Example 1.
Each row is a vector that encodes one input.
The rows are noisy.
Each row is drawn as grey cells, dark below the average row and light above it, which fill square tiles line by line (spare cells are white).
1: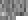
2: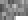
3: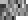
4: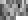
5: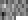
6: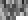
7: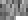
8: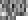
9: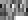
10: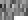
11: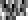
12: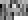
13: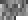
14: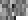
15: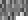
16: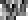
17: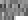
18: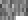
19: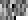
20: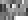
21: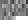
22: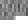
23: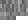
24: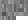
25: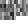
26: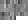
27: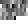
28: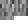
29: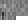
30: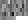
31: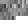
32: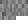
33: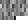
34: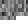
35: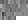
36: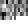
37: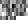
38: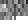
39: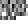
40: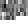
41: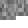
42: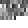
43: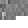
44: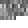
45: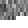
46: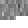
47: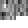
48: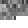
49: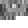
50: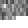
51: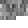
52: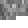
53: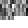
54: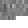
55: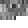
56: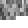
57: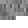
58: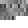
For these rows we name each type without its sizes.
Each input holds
either a fixed value, or four true/false values.
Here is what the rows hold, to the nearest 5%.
About 5% of them hold a fixed value. The rest hold four true/false values.
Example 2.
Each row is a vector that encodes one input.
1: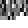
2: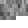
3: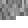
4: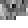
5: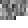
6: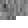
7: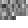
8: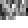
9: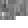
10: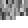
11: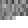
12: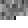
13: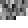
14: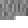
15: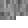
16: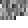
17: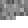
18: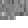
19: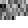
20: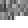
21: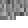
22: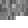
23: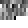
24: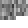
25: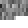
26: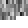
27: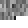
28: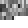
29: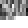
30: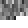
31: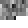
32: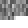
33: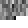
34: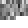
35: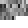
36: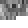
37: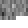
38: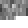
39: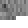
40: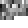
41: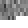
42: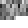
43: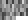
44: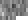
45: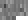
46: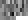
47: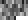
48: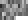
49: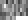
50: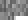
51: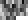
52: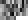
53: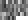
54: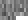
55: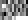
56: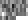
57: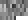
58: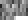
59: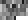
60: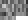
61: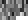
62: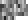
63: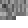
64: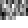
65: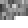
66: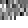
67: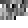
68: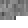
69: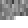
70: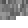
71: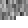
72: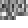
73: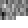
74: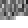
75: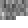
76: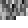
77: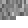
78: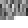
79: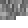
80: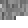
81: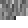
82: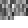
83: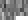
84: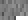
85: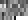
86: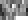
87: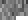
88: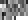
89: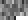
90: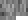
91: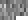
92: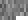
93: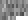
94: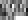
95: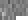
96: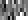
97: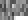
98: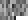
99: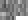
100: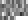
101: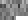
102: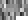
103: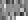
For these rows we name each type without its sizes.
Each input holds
either a fixed value, or four true/false values.
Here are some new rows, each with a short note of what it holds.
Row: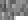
four true/false values
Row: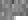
four true/false values
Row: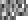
four true/false values
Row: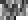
four true/false values
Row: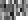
a fixed value
